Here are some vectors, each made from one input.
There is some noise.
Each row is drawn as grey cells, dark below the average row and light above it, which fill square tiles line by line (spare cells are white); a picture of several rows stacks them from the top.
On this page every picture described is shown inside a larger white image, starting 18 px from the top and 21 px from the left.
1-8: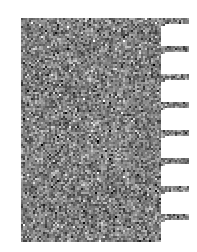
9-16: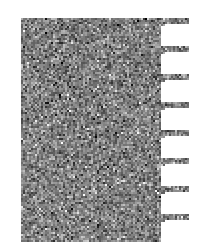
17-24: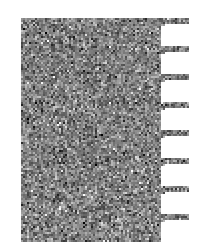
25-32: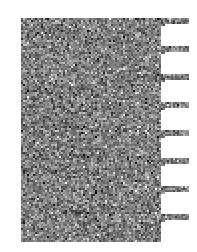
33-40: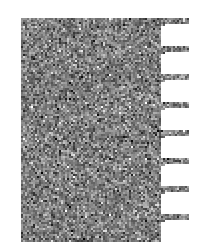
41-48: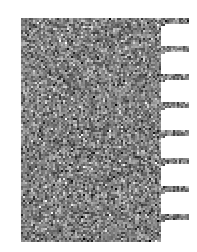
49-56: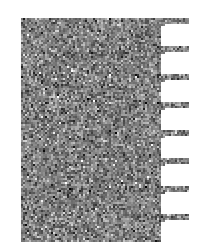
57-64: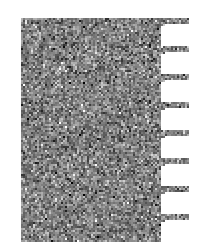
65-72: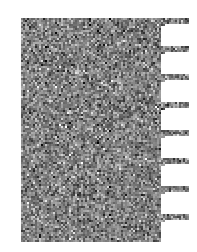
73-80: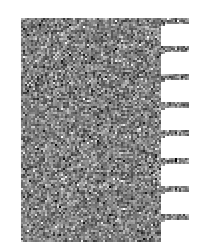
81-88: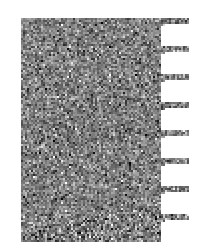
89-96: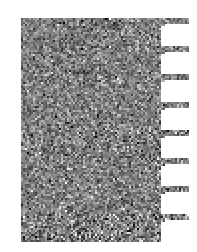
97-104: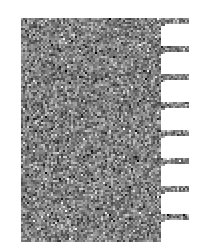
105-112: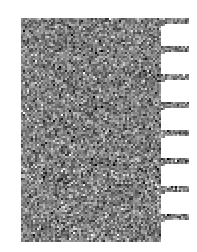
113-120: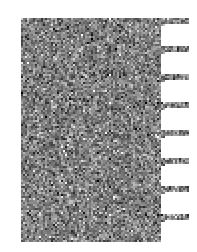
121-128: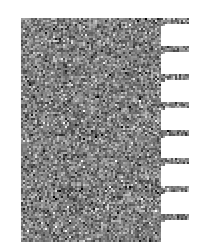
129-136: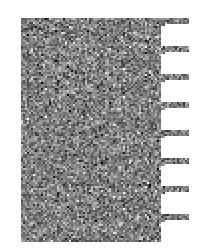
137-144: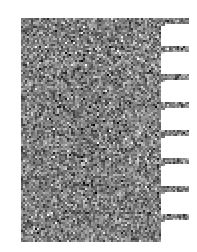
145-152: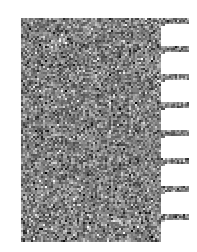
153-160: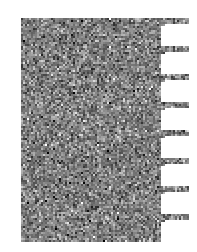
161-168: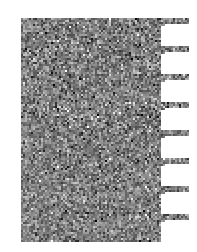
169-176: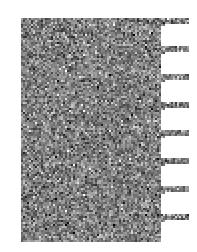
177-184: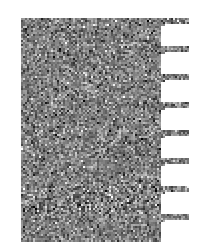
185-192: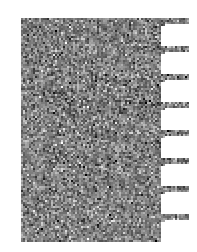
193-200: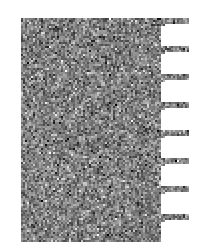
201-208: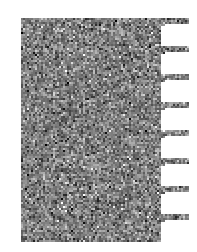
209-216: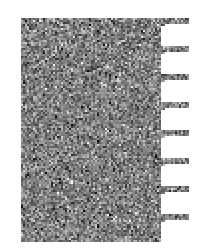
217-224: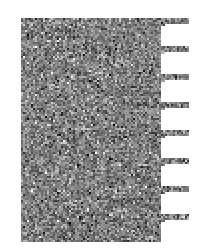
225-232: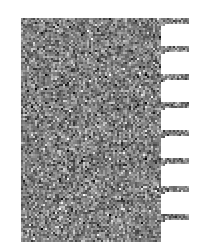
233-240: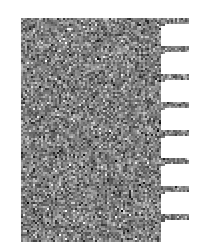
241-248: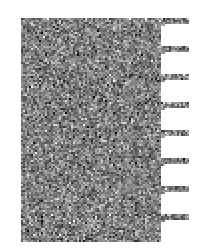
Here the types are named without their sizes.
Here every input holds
a list of points on a circle.
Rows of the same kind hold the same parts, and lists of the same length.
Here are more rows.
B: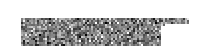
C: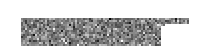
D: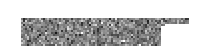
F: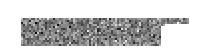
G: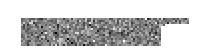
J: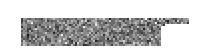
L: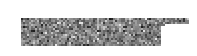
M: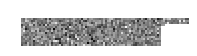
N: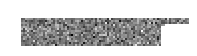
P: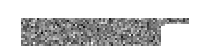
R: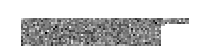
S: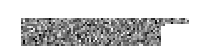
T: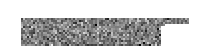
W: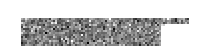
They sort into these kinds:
B, S
C, M, R, W
D, F, N, P
G, J, L, T

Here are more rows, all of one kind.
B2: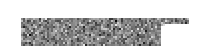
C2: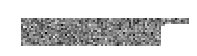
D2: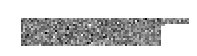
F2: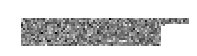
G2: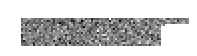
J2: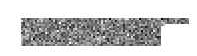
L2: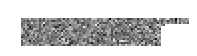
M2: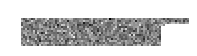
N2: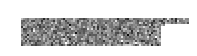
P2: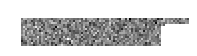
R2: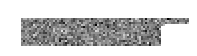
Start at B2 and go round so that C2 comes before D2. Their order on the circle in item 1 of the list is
B2, J2, M2, F2, L2, N2, C2, D2, P2, G2, R2.
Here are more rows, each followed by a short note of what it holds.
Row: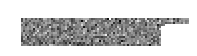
a list of one item
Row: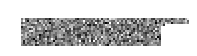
the empty list
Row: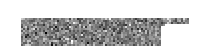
a list of three items
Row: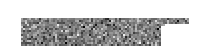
a list of three items
